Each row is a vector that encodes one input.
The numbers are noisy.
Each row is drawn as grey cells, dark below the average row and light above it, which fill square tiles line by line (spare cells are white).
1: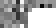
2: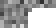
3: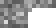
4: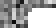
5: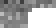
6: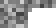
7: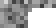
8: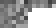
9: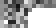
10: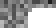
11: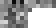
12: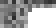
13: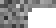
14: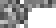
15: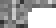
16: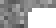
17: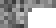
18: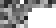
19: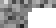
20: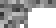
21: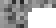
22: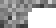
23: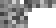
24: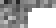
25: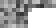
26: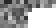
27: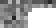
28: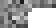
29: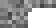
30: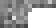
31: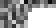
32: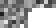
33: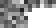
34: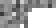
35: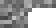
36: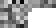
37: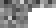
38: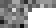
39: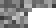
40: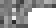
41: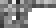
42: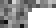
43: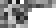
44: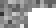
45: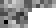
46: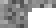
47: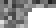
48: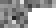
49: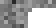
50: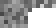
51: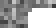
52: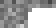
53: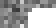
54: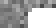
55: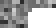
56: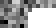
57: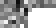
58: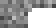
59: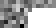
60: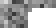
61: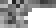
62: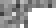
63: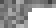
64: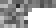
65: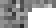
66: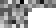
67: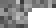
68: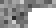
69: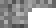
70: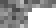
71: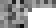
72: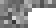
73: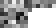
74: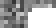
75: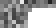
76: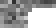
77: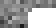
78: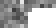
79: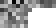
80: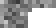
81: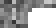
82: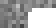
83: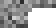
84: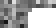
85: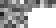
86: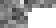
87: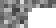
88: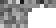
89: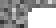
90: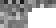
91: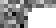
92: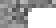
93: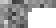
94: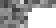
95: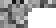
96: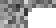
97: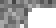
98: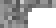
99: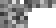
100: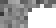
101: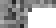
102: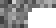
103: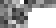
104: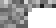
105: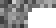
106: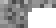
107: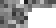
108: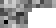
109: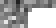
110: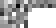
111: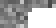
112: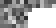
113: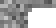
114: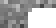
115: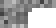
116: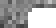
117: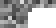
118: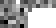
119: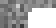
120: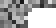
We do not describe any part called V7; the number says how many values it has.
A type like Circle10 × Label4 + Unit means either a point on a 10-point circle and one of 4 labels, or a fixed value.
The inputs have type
Label6 × (Line4 + V7).
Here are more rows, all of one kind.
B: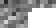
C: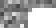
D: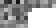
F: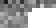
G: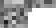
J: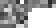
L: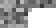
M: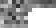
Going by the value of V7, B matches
D and F.
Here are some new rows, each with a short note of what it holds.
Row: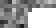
one of 6 labels and a point on a 4-point line
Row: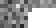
one of 6 labels and a point on a 4-point line
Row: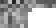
one of 6 labels and a value of V7
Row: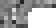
one of 6 labels and a point on a 4-point line
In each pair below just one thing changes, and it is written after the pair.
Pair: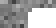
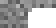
the label
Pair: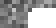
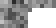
the place on the 4-point line
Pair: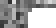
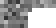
the place on the 4-point line
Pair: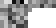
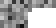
the label
